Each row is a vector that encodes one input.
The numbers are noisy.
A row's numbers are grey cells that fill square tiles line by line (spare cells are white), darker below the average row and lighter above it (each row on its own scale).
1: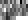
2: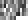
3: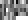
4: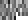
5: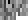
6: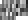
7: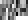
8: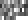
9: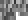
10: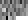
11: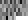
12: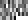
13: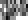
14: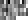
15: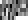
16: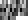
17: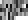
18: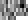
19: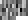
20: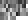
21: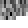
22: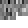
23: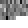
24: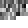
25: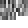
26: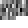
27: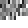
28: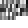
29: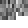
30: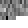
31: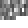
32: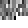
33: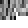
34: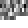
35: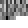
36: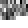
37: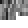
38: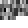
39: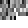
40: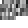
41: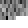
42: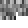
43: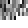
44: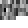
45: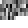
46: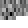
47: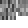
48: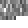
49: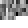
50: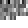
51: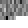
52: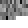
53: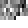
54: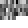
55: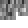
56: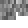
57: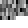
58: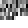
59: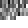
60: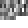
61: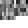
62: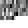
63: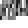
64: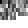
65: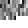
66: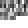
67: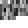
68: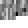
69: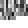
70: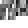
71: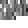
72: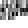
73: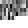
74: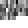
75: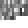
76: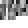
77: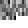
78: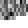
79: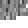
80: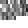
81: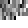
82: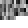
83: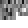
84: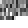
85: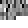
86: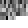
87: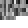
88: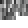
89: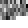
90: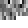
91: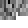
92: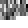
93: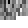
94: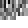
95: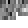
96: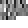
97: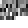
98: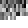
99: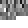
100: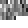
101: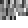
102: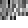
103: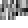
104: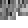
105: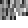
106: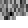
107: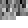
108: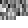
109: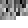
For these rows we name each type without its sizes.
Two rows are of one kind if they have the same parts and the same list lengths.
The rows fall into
3 kinds.
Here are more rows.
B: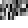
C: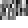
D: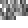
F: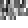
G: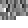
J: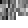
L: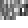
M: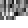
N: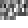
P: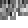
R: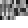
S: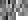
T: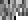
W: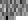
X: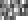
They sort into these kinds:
B, C, M, R
D, F, G, J, P, S, T, W
L, N, X

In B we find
a node of a tree.
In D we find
four true/false values.
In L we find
a fixed value.
